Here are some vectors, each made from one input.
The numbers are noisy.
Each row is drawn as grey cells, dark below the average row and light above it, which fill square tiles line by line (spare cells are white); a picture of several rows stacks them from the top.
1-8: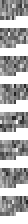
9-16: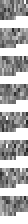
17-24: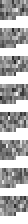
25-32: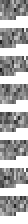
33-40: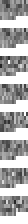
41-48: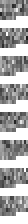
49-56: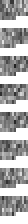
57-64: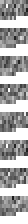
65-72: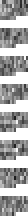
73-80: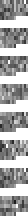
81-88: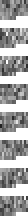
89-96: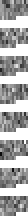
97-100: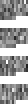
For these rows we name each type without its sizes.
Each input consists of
either a point on a line, or a node of a tree.
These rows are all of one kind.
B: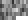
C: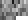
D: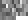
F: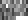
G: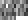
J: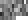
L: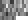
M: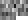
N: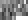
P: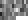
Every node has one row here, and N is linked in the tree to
J.
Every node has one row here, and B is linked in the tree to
C, M and P.
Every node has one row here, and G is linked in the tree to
F and M.
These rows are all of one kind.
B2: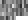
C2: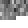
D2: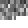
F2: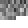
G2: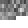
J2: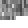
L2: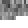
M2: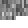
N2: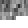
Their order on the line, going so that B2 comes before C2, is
B2, J2, M2, L2, N2, C2, G2, F2, D2.
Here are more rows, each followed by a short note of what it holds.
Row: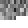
a point on a line
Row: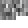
a node of a tree
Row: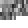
a node of a tree
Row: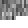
a point on a line
